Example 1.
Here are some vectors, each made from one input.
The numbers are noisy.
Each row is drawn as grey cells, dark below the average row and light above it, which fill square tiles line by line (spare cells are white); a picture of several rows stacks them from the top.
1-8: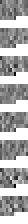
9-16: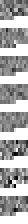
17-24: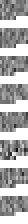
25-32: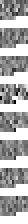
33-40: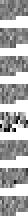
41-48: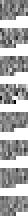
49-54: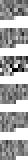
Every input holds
four true/false values.
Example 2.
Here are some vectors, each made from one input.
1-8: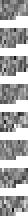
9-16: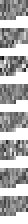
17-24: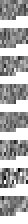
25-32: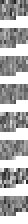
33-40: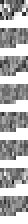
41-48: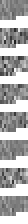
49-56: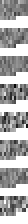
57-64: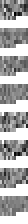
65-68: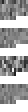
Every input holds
a point on an 8-point line.
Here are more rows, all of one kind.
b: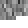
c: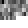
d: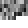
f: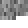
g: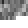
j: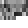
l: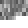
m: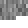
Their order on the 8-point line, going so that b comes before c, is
m, d, b, f, l, j, g, c.
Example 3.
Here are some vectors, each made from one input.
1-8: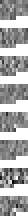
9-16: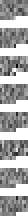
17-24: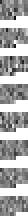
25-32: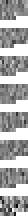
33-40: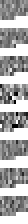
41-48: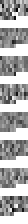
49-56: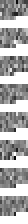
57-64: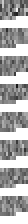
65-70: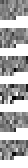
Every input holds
four true/false values.
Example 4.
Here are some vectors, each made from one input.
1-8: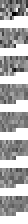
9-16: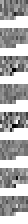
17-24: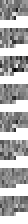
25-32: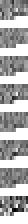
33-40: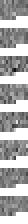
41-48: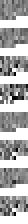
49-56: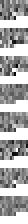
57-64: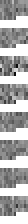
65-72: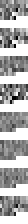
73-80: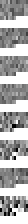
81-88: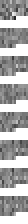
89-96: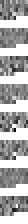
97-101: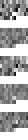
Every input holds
five true/false values.
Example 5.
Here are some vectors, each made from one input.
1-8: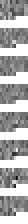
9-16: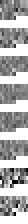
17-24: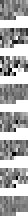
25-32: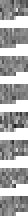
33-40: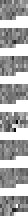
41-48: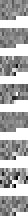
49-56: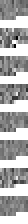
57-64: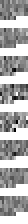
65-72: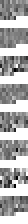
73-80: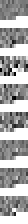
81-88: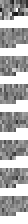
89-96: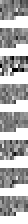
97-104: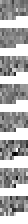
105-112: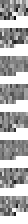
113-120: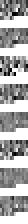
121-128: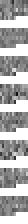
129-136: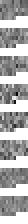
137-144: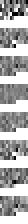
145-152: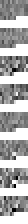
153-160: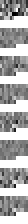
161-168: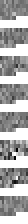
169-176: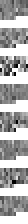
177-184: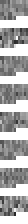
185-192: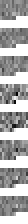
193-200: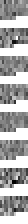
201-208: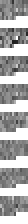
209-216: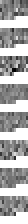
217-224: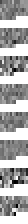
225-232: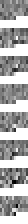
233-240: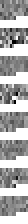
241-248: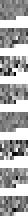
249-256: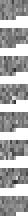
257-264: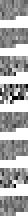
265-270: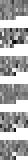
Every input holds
five true/false values.
